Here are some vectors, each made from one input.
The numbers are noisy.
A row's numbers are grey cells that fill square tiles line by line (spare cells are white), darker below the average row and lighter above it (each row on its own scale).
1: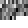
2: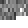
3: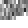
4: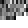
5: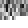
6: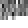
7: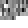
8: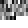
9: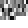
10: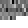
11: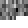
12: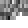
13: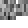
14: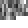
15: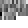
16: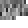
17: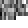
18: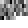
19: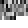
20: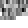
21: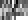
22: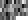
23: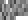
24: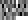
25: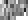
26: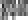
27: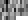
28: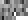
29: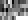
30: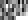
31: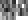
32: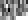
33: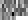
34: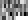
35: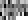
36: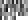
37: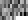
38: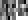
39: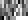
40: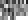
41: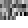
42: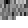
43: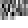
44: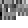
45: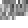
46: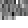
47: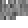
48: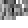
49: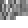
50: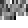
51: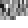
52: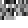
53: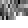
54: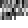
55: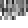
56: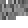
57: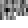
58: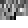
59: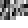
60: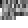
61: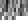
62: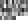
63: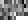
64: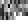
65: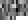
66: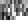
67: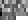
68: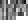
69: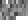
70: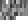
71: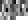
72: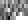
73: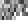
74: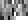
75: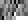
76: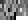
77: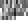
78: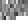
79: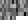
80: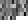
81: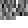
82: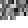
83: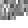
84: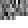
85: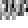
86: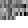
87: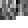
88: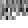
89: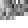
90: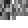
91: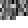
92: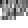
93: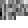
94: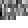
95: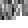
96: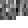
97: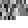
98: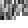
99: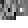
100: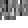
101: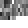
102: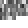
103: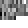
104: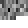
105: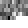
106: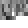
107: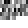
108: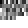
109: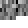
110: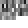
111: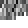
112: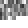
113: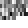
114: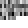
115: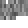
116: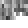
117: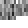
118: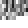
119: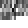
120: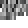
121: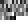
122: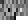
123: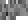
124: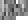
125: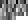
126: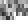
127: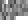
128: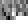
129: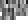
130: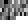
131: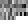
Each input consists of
one of 10 labels, one of 12 labels and a true/false value.
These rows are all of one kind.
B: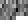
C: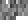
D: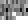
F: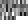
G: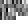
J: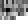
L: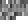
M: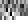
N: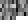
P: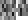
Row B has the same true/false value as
C, L and N.
